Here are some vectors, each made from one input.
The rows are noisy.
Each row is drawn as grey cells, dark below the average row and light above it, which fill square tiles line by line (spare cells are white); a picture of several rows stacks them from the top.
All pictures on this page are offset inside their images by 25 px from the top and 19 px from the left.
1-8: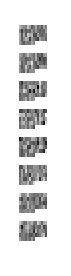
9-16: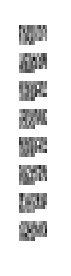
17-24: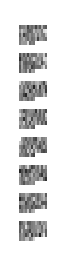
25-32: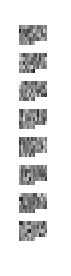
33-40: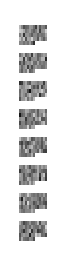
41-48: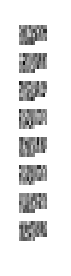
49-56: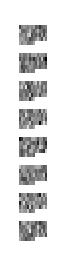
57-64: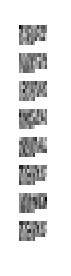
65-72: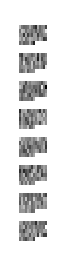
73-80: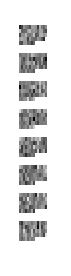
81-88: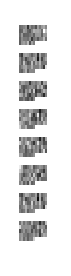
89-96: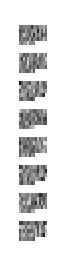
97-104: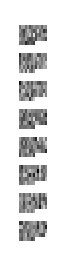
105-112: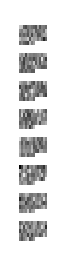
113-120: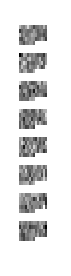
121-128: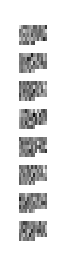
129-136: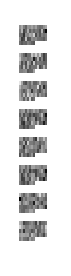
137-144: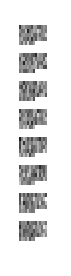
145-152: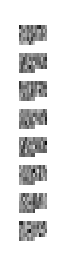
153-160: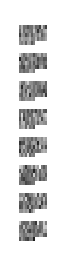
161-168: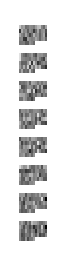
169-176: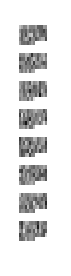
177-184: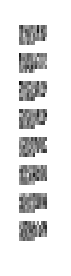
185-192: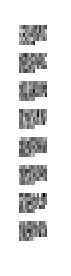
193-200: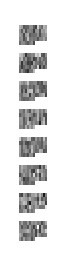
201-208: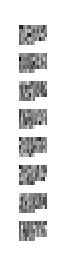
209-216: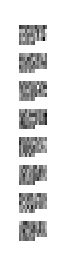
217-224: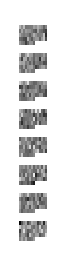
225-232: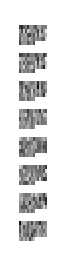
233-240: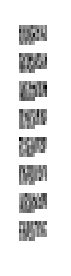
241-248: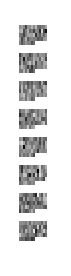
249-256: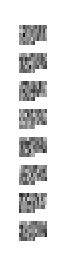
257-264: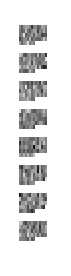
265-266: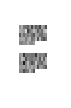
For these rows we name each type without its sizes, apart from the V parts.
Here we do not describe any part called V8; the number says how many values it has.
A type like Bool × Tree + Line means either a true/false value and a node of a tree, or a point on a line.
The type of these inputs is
(Bool × Label + List(V8)) × (Circle + Line).
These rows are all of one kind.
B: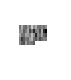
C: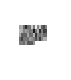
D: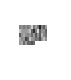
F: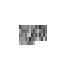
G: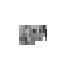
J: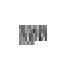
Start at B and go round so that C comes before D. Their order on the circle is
B, C, G, J, D, F.
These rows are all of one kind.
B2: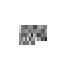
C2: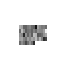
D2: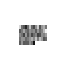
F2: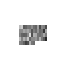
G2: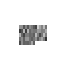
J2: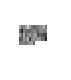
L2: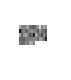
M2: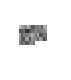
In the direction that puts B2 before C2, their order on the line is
B2, F2, C2, D2, G2, L2, J2, M2.
